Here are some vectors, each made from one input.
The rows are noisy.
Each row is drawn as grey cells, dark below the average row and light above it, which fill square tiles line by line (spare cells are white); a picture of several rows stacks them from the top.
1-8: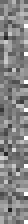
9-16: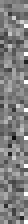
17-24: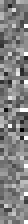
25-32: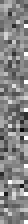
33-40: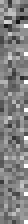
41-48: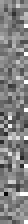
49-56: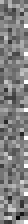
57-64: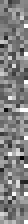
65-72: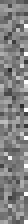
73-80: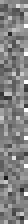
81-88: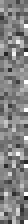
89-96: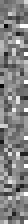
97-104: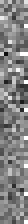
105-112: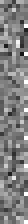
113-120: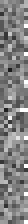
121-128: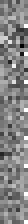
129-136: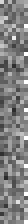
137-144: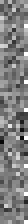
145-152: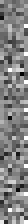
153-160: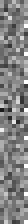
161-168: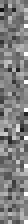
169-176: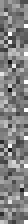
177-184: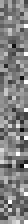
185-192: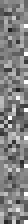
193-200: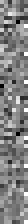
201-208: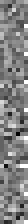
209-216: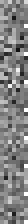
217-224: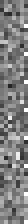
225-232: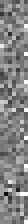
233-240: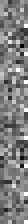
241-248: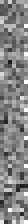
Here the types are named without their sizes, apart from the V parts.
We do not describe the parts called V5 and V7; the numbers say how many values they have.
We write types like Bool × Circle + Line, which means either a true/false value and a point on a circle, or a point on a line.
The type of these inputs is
Bool × V5 + (Label + Line) × V7.
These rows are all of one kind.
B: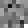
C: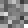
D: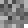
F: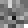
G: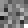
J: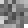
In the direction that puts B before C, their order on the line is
D, J, B, F, G, C.
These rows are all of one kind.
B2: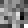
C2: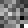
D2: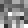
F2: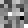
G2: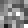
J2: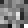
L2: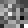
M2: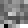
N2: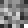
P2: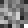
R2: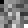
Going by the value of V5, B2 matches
J2, N2, P2 and R2.
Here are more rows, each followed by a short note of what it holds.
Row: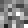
a true/false value and a value of V5
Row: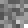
a label and a value of V7
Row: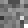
a label and a value of V7
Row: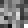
a true/false value and a value of V5
